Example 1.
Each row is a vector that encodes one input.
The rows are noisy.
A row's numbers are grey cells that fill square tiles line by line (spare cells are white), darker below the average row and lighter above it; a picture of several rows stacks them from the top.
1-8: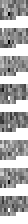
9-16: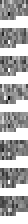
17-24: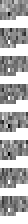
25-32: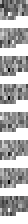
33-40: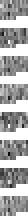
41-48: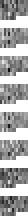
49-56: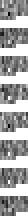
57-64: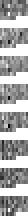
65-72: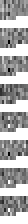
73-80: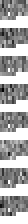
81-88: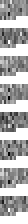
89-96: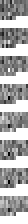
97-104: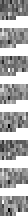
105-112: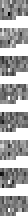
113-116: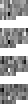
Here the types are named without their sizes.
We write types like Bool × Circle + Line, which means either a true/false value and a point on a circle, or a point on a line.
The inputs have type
Bool × (Label + Line).
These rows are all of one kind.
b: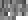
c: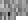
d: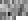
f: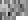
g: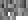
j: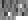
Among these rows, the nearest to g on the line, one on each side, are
d and f.
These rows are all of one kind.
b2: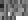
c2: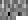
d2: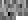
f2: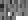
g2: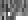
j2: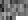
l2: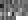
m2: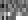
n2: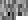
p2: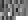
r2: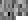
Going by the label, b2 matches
d2, f2 and l2.
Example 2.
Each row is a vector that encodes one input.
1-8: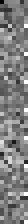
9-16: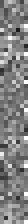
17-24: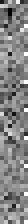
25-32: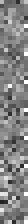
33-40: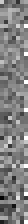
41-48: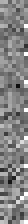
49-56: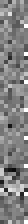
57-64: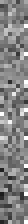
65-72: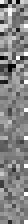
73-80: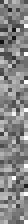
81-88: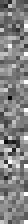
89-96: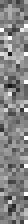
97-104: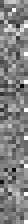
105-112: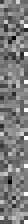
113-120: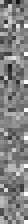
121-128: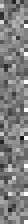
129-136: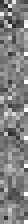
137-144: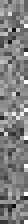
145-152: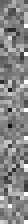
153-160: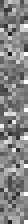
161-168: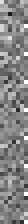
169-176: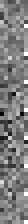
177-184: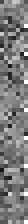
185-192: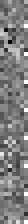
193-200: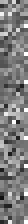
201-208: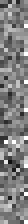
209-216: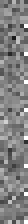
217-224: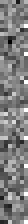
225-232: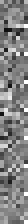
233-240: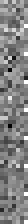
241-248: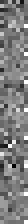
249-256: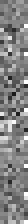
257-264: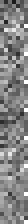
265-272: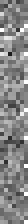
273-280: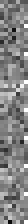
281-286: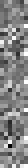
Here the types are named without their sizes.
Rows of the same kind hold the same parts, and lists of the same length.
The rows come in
2 kinds.
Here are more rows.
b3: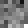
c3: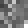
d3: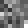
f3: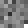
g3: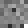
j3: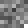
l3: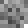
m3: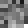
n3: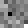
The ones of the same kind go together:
b3, c3, d3, m3
f3, g3, j3, l3, n3

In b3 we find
two labels.
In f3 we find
a point on a line.
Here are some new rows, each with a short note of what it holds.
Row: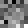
two labels
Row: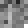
two labels
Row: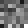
two labels
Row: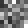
two labels
